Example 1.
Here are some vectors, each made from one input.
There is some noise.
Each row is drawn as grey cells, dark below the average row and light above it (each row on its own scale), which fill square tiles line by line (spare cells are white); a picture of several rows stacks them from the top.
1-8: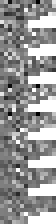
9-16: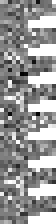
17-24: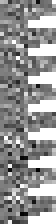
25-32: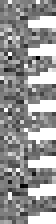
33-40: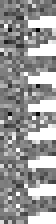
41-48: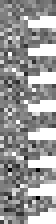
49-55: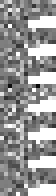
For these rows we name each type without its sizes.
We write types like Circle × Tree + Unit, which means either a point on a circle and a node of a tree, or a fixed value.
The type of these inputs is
Bool × Bool × Bool × Bool.
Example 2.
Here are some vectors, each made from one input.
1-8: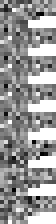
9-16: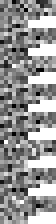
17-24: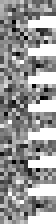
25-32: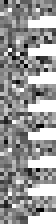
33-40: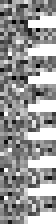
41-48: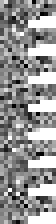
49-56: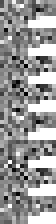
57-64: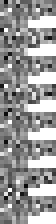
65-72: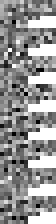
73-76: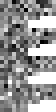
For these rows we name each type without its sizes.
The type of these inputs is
Label.
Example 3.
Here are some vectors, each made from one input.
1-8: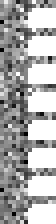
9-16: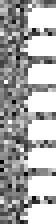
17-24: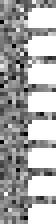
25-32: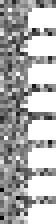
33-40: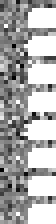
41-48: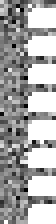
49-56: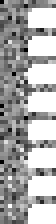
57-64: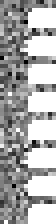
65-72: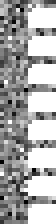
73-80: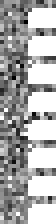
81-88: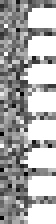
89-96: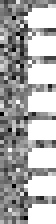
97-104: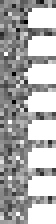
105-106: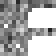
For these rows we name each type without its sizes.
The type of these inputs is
Label.
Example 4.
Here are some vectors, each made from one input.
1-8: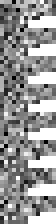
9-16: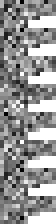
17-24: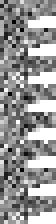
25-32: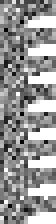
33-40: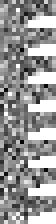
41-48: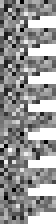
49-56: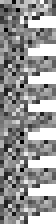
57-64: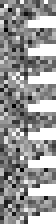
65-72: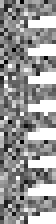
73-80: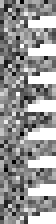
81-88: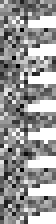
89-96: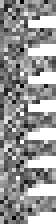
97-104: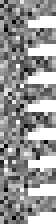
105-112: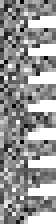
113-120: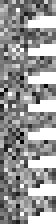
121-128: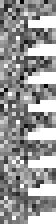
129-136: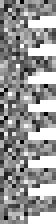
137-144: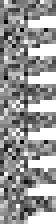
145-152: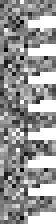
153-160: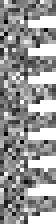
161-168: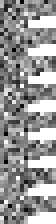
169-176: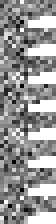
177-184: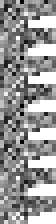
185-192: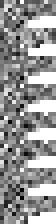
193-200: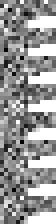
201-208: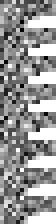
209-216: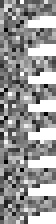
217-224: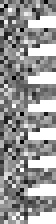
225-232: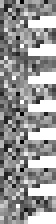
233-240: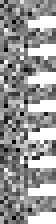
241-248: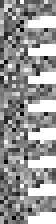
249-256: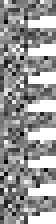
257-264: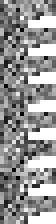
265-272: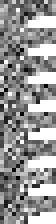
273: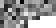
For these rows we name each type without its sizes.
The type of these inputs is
Bool × Bool × Bool × Bool.
